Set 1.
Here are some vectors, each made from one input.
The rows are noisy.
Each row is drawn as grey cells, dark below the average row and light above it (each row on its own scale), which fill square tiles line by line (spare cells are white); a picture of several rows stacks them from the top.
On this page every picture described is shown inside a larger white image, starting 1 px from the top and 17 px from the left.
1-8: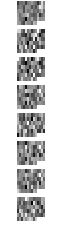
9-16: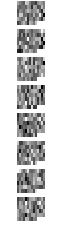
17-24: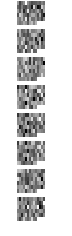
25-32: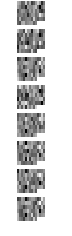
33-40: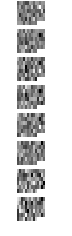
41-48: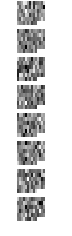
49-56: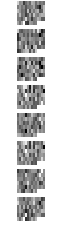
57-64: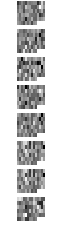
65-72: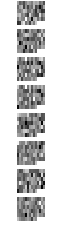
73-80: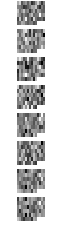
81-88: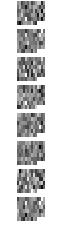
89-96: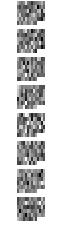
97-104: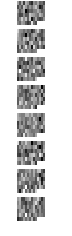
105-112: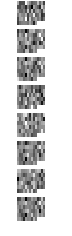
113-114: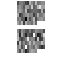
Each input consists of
a list of up to two points on a 9-point circle.
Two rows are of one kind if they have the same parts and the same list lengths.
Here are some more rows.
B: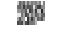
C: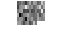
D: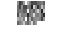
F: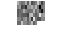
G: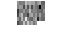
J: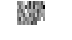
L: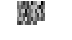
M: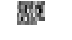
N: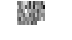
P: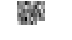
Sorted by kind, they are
B, D, F, G, L, M
C, P
J, N

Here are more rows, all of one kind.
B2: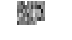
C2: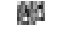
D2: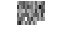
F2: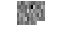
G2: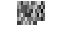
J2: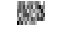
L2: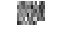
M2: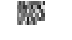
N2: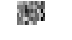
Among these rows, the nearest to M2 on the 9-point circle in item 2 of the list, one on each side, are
D2 and N2.
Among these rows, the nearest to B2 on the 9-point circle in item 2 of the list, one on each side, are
C2 and J2.
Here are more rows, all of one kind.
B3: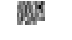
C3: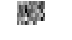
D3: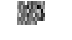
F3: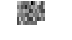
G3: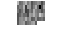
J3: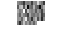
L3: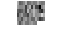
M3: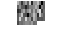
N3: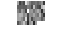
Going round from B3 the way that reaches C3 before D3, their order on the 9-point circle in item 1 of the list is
B3, C3, G3, F3, M3, J3, D3, N3, L3.
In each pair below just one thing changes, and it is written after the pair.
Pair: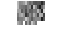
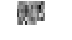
the place on the 9-point circle in item 2 of the list
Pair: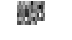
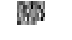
the place on the 9-point circle in item 1 of the list
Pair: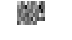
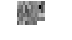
the place on the 9-point circle in item 1 of the list
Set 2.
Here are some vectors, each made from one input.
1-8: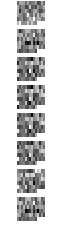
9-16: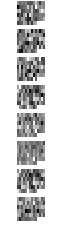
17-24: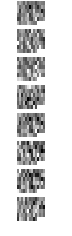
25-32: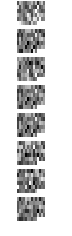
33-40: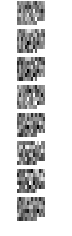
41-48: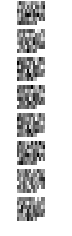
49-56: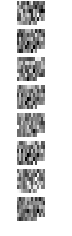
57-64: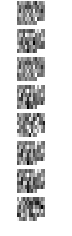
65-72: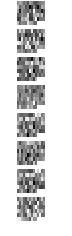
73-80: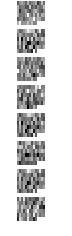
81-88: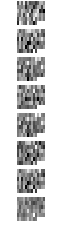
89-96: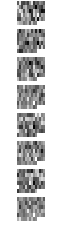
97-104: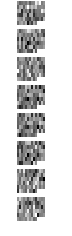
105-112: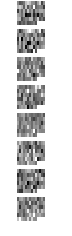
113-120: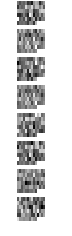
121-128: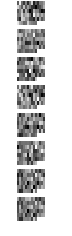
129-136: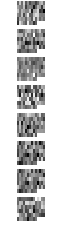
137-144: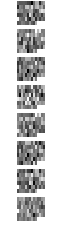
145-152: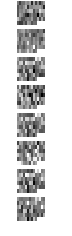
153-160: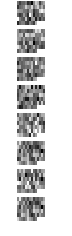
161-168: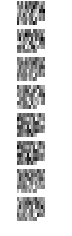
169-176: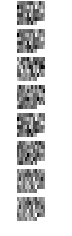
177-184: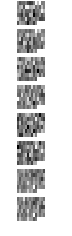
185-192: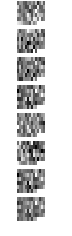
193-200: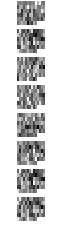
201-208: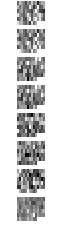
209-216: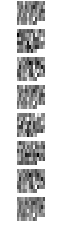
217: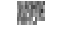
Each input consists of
either a point on a 15-point line, or three true/false values.
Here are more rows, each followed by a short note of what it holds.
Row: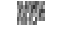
a point on a 15-point line
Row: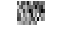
a point on a 15-point line
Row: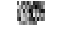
a point on a 15-point line
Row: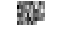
three true/false values
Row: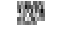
a point on a 15-point line
